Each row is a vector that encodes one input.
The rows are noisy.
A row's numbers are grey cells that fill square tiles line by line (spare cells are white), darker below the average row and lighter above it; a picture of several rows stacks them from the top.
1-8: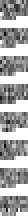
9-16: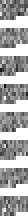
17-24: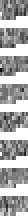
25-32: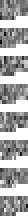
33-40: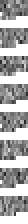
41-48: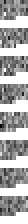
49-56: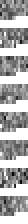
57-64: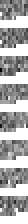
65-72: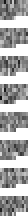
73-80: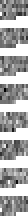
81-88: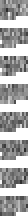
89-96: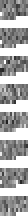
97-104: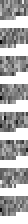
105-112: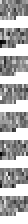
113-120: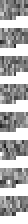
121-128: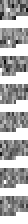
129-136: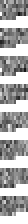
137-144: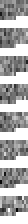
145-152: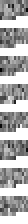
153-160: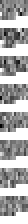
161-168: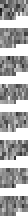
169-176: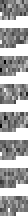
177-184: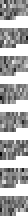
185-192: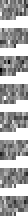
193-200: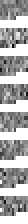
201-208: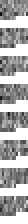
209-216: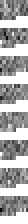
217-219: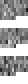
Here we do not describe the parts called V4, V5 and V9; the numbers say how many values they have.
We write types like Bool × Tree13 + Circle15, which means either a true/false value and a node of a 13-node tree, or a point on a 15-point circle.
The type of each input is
(Bool × Circle8 + V5) × V9 + Line6 + V4.
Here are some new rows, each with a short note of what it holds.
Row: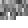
a value of V4
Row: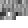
a value of V4
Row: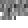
a value of V5 and a value of V9
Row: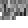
a value of V5 and a value of V9
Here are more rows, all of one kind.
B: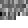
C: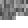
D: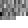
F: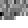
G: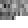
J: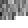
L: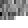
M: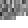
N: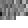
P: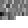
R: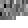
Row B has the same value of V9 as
D and N.
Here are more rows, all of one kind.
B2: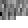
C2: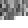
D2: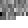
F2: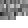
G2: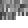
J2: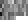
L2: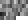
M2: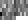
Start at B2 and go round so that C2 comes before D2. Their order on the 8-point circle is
B2, L2, F2, G2, C2, J2, D2, M2.
